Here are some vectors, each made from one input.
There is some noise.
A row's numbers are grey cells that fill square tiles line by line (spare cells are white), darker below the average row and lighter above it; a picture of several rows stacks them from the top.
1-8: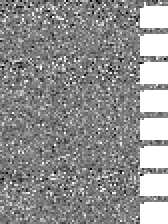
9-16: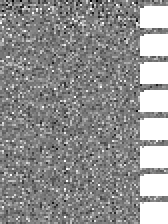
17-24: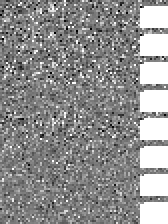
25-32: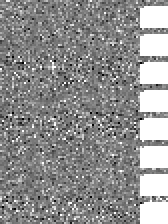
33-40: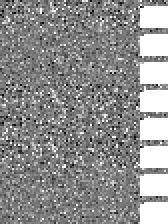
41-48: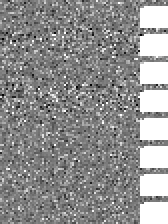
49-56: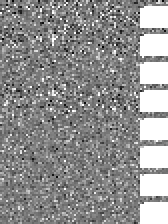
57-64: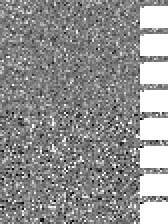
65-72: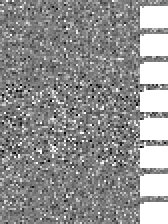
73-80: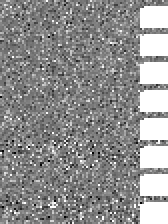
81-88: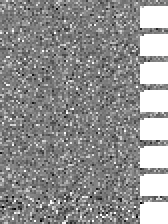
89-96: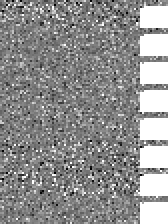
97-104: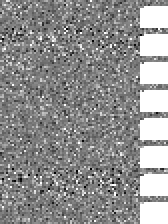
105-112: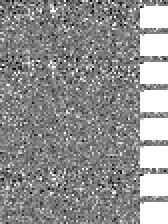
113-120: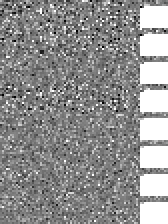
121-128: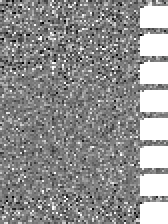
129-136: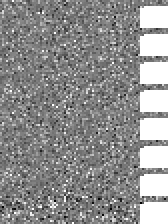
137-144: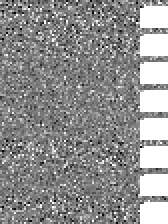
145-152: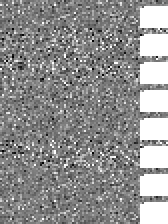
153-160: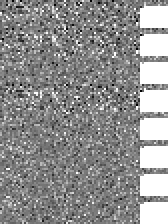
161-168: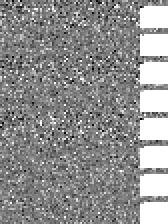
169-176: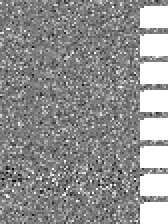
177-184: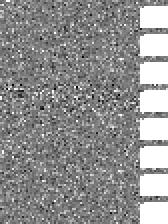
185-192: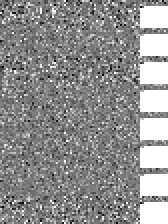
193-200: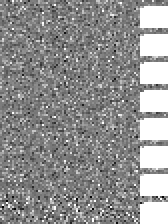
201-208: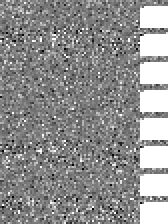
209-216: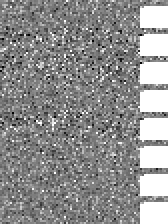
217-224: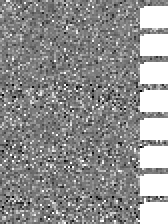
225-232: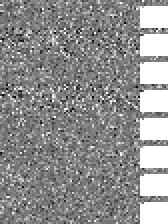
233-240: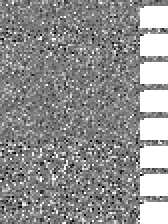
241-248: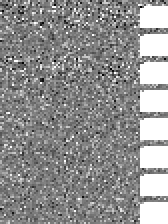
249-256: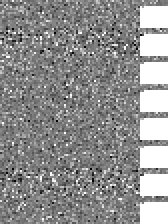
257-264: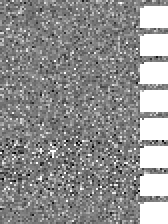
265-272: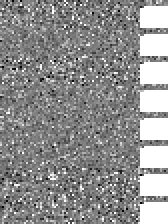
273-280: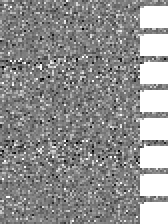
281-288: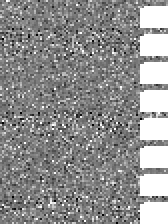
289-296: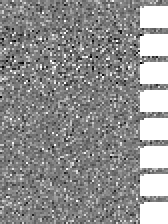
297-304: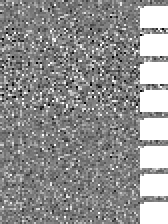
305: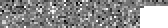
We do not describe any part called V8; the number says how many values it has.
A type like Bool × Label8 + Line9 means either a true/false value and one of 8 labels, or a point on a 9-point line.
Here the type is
Bool × Bool × Bool × Bool × Bool + Label6 × Label6 × Label6 × Line12 × V8.
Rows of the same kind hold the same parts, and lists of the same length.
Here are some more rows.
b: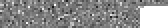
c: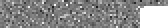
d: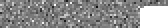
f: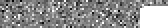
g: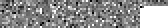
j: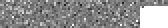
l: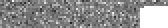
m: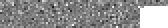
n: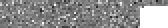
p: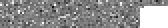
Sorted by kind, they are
b, c, d, j, l, m, n, p
f, g

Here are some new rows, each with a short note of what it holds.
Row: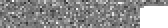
five true/false values
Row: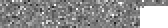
five true/false values
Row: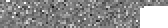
five true/false values
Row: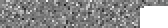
five true/false values
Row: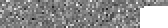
five true/false values
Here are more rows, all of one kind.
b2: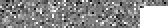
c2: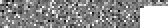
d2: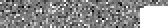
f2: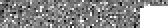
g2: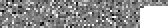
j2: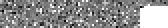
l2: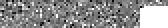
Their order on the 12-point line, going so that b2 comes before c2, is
j2, l2, b2, f2, c2, d2, g2.
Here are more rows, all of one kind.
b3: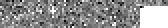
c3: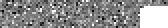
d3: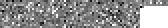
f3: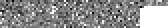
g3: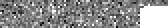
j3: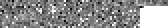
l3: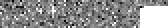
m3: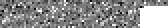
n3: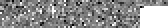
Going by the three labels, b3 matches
d3, l3 and n3.
